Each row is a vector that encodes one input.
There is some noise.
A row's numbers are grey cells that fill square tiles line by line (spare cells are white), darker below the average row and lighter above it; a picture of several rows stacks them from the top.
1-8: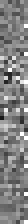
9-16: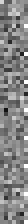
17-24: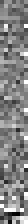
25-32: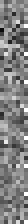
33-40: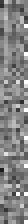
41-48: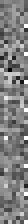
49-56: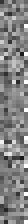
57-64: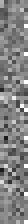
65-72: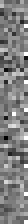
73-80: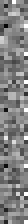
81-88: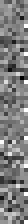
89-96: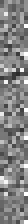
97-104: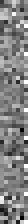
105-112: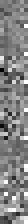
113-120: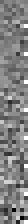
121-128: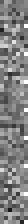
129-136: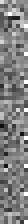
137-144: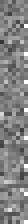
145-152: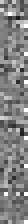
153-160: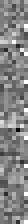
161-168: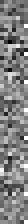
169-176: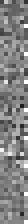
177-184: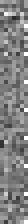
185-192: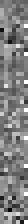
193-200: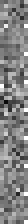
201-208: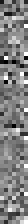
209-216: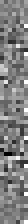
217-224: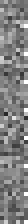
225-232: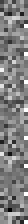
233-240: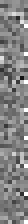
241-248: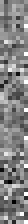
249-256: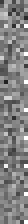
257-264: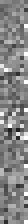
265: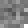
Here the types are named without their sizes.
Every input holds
a list of points on a line.
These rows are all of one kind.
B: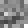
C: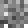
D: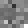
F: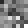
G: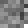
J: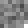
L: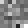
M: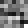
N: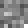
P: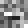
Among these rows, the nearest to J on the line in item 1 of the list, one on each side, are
B and C.
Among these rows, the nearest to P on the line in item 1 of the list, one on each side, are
D and L.
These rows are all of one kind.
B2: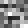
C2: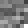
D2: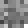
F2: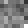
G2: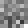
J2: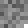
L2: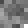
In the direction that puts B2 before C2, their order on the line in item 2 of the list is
G2, D2, B2, J2, L2, C2, F2.
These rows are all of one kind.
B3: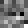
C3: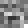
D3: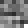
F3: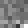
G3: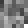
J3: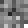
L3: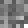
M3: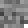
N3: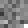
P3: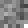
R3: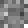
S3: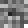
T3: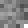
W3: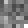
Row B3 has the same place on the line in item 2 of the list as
G3, N3, R3 and S3.
